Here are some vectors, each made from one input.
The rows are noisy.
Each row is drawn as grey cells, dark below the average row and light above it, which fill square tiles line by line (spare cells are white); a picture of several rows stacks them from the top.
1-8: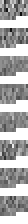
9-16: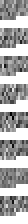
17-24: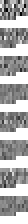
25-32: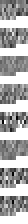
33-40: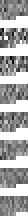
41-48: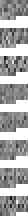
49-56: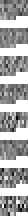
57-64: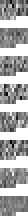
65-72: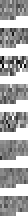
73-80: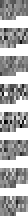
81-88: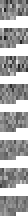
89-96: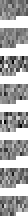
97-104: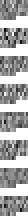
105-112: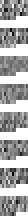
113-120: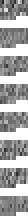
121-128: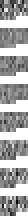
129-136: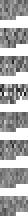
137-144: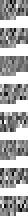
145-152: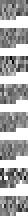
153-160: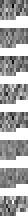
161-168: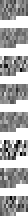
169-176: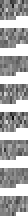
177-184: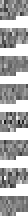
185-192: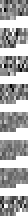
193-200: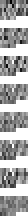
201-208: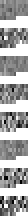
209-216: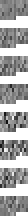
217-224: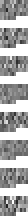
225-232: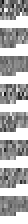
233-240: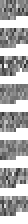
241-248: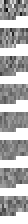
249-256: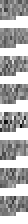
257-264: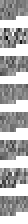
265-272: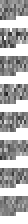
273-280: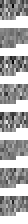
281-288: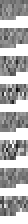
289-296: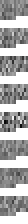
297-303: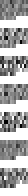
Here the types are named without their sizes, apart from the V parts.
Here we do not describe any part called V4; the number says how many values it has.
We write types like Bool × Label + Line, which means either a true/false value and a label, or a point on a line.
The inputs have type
Label × (Label × V4 + Unit).
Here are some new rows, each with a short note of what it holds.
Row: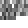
a label
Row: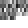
two labels and a value of V4
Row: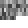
a label
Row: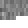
two labels and a value of V4
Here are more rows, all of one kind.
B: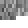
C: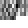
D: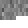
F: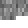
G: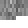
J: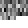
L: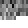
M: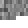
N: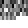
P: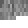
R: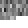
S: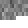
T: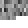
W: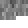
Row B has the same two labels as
D, M and S.
